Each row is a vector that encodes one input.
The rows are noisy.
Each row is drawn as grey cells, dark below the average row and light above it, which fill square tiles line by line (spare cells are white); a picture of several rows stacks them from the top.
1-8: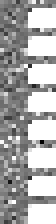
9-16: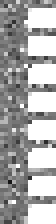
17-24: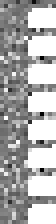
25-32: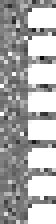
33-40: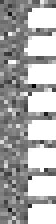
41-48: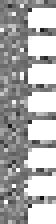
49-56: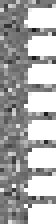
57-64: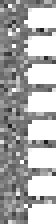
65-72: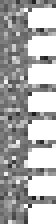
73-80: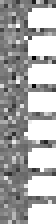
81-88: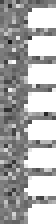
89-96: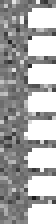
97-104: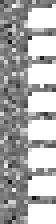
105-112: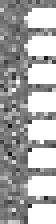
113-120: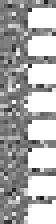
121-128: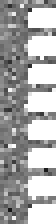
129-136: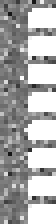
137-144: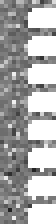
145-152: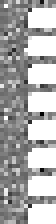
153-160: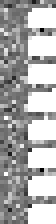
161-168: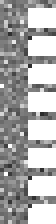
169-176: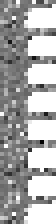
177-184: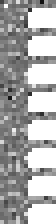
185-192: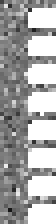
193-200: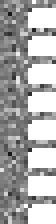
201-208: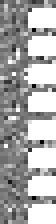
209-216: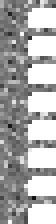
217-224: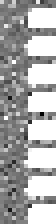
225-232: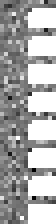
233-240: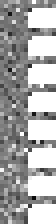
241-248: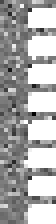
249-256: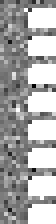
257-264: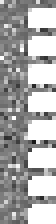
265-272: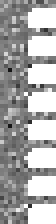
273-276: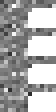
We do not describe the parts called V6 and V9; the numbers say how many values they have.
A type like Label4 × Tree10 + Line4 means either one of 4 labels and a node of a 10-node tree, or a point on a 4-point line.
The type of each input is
Line10 × (Line10 + V9) × V6.
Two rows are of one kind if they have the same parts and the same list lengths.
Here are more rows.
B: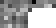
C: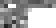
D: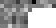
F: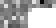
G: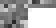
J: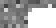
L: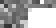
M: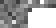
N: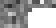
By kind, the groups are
B, D, G, L, M, N
C, F, J

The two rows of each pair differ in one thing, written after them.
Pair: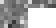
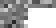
the value of V6
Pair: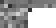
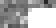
the value of V6
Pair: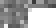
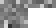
the place on the 10-point line
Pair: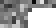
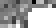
the place on the 10-point line
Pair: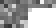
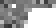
the value of V9
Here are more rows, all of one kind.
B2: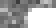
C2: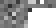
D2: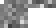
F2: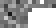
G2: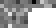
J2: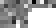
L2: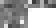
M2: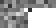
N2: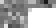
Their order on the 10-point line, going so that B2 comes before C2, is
D2, B2, N2, C2, L2, M2, G2, F2, J2.
